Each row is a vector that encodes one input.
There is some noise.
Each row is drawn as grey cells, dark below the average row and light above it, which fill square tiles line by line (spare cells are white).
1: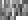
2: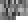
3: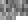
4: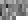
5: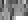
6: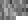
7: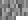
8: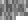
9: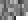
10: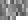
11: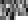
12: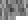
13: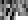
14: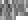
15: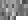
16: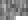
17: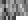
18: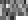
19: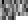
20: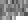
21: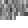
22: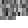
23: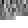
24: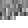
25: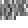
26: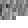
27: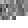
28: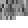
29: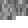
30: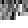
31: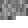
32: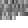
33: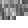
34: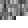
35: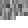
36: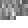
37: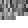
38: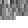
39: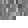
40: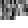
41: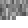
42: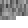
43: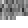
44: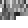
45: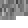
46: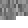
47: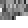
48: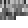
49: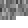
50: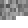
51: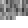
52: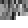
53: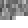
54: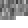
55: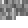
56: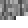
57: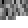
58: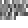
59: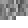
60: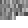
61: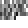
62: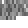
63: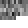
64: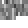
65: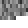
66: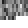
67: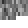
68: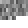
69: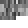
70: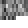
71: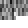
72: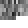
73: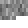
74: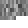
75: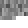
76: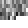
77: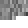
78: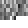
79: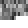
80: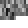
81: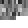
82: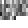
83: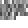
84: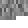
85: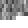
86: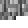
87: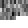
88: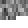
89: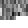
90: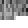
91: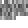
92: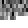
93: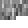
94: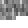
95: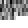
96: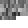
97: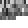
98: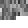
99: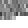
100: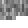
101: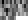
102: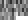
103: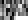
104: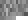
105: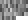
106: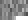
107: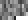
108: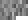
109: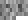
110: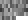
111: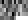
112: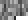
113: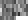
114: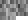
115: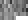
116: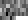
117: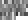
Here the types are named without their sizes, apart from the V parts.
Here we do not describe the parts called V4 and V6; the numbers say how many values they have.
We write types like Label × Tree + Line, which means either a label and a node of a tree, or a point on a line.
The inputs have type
List(Line) + V4 × V6.
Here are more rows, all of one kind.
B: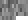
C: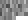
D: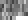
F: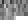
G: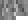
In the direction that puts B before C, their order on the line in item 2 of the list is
G, B, C, D, F.
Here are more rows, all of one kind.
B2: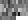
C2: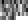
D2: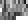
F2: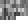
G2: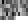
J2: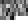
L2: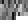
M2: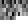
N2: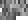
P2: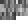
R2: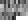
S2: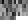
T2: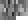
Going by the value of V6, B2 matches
F2 and G2.
